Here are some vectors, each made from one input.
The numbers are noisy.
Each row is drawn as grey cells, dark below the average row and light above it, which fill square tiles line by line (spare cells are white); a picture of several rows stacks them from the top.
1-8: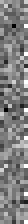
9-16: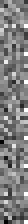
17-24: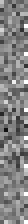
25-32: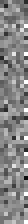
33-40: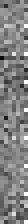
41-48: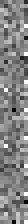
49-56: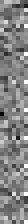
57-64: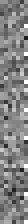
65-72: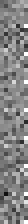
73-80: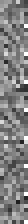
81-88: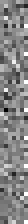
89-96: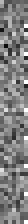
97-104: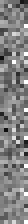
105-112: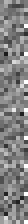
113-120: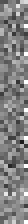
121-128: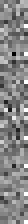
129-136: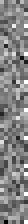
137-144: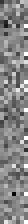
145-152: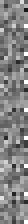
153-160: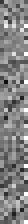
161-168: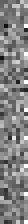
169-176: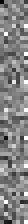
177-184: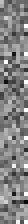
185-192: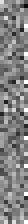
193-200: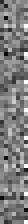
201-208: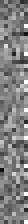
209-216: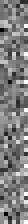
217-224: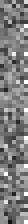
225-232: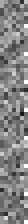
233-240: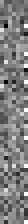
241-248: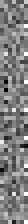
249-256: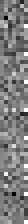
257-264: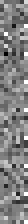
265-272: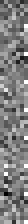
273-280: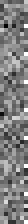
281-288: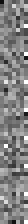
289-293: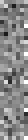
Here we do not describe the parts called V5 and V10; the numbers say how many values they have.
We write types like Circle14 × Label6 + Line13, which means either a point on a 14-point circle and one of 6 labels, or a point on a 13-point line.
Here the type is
(Bool × Bool × Bool × Bool + V10) × Line3 × Line4 × V5.
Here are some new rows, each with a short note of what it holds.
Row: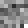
a point on a 3-point line, a point on a 4-point line, four true/false values and a value of V5
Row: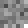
a point on a 3-point line, a point on a 4-point line, four true/false values and a value of V5
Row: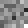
a point on a 3-point line, a point on a 4-point line, four true/false values and a value of V5
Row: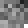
a point on a 3-point line, a point on a 4-point line, four true/false values and a value of V5
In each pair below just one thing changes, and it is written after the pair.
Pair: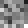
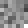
the place on the 3-point line
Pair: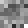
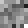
the place on the 4-point line
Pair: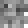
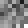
the value of V5
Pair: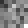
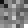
the place on the 3-point line
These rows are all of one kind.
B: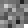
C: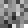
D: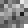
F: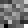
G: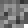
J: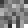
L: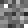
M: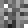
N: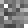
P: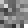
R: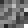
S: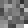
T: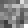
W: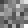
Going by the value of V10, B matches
C, G, J and N.
